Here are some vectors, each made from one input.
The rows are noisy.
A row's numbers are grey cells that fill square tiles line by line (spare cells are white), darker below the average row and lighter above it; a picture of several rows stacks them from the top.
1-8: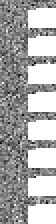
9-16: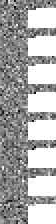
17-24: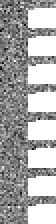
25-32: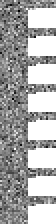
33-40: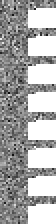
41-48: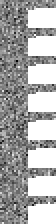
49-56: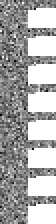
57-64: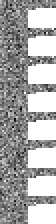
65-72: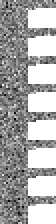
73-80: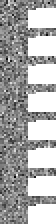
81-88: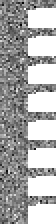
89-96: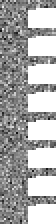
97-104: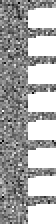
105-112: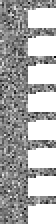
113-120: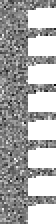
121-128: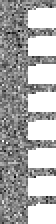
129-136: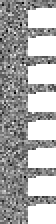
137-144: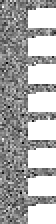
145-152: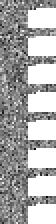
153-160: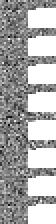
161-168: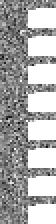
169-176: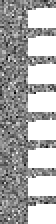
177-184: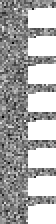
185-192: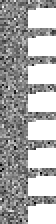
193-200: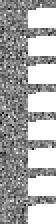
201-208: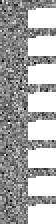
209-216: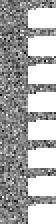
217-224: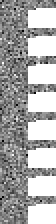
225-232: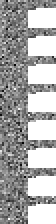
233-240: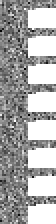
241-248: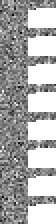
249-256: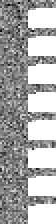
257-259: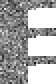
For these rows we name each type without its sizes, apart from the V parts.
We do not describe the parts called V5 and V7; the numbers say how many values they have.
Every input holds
a point on a line, a value of V5 and a value of V7, together with either a fixed value, or three true/false values.
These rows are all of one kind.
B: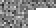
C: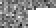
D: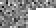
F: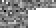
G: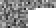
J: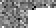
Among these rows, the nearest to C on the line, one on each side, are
D and F.
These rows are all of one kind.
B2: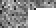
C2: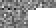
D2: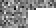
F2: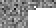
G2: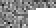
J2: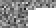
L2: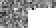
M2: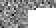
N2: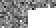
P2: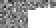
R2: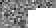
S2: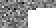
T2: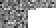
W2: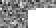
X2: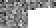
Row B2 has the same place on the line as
N2, P2, S2 and T2.
